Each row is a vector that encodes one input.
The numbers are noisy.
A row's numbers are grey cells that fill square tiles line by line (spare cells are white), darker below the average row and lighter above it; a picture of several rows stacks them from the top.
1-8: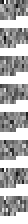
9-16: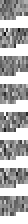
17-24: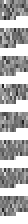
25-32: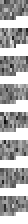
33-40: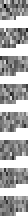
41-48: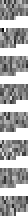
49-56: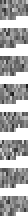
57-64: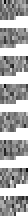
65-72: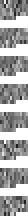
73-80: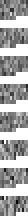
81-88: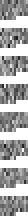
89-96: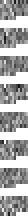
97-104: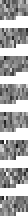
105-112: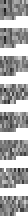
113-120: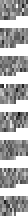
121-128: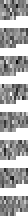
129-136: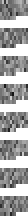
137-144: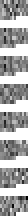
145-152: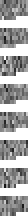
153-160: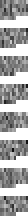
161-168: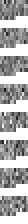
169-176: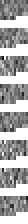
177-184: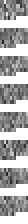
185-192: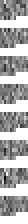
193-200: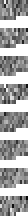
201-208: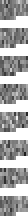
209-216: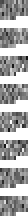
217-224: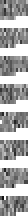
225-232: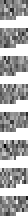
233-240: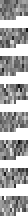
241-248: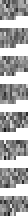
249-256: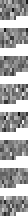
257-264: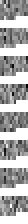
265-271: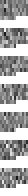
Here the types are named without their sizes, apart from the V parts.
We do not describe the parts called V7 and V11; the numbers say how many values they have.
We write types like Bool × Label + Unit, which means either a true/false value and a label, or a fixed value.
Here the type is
(Bool × V7 + V11) × Label.
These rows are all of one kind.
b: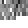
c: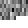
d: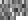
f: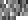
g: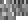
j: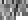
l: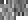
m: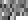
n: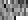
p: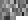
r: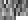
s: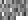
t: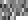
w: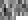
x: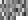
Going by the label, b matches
d, j, s and x.
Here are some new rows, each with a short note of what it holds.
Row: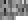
a label and a value of V11
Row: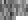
a label and a value of V11
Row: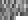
a label and a value of V11
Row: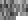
a label and a value of V11
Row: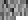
a label and a value of V11
